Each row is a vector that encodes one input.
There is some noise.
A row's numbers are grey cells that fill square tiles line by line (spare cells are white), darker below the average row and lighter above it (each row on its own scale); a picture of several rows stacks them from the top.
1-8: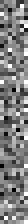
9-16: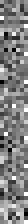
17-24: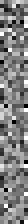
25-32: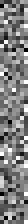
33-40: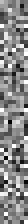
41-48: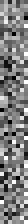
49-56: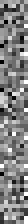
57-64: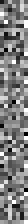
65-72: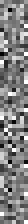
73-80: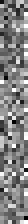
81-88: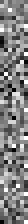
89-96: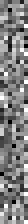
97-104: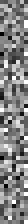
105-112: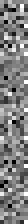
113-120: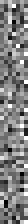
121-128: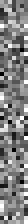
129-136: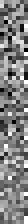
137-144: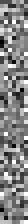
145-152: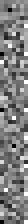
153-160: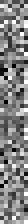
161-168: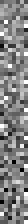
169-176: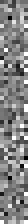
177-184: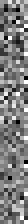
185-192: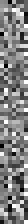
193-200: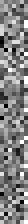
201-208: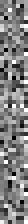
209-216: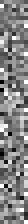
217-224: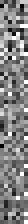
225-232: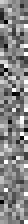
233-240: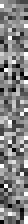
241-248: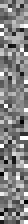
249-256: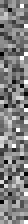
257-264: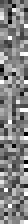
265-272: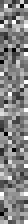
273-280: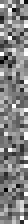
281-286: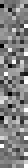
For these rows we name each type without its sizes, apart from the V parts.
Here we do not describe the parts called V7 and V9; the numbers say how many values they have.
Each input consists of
a node of a tree and a true/false value, together with either a point on a line and a value of V9, or a value of V7.
